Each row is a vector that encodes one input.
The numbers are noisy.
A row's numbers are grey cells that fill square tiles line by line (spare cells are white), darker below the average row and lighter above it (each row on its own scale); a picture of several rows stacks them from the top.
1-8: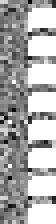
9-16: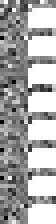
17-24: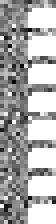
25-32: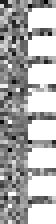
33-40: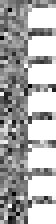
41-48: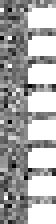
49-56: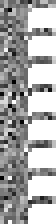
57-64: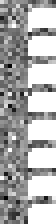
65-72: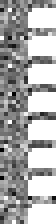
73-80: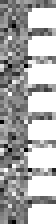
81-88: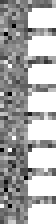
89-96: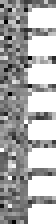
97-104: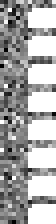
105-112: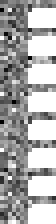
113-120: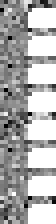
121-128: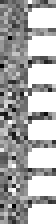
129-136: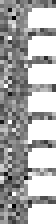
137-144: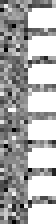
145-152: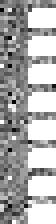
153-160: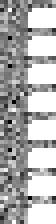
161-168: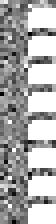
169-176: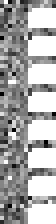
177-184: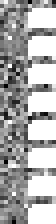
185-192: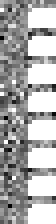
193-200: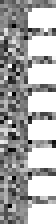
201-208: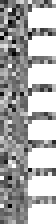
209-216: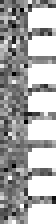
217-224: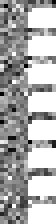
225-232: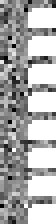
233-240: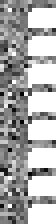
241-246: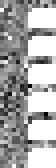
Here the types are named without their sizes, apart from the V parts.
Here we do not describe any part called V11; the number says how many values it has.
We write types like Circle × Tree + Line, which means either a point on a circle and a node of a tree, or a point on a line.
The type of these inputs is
Bool × (Circle + Unit) × V11.
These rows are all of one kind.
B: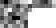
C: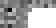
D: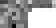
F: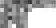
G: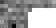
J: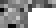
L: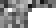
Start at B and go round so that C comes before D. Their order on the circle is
B, F, C, G, D, J, L.
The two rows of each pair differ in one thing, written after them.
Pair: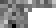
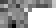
the value of V11
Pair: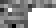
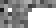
the place on the circle
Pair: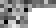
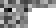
the place on the circle
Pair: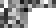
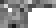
the true/false value
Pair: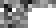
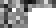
the place on the circle
